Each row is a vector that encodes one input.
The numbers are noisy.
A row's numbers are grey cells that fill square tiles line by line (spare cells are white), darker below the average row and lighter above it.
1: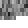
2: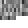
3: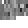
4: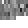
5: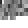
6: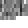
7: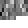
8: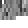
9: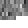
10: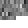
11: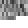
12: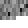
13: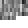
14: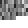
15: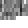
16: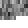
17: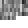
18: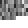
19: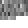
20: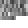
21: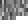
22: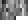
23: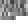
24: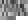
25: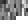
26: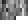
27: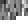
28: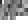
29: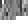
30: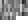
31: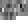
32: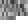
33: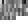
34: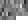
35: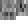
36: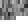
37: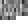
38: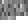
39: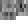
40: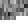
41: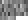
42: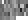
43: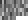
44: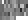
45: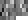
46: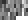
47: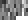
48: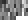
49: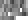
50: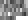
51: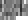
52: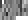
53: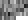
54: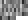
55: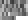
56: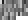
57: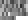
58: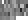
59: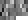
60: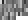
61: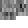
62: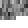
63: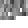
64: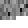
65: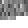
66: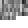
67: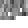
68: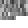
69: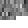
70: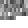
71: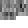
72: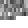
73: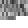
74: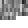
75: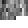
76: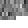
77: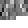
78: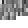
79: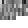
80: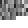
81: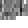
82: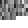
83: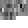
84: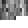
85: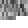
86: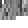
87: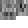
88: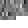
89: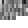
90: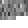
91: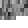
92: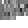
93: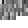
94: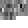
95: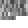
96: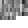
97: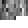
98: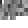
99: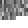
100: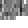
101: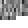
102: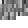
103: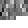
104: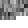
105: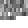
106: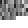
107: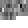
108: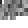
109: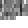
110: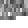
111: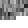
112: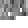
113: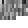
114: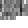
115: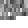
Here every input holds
a true/false value, together with either a point on a 4-point line, or a point on an 8-point line.
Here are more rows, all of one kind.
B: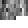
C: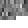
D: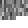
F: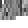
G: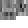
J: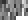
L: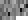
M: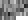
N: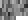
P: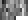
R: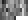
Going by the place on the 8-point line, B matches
J, P and R.
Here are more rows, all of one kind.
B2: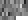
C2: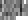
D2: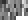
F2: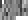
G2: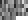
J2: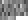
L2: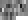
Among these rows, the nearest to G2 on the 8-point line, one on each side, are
B2 and D2.
